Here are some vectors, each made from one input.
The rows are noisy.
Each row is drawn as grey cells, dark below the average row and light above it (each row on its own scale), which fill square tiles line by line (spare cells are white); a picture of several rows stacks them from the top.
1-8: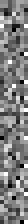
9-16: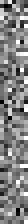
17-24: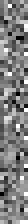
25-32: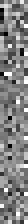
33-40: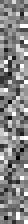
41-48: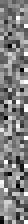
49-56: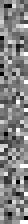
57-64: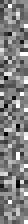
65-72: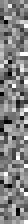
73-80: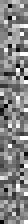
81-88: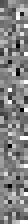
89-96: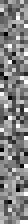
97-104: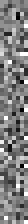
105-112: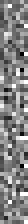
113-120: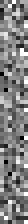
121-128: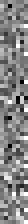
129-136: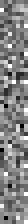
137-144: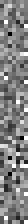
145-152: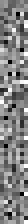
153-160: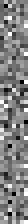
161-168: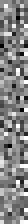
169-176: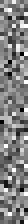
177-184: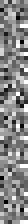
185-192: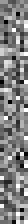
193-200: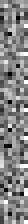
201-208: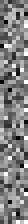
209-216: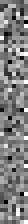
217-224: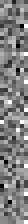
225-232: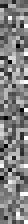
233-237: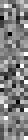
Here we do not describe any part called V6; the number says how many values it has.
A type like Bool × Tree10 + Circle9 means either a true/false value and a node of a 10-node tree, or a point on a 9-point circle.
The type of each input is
List2(Bool × V6).
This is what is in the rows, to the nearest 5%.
All of them are lists of up to two items, each a true/false value and a value of V6: a few are empty, 30% hold one and 70% two.
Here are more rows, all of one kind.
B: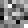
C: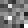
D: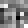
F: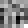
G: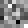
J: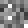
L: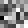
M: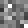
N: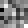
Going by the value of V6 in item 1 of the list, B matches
F, G and L.
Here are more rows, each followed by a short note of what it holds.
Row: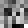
the empty list
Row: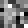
a list of one item
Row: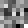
the empty list
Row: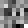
the empty list
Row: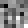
a list of two items
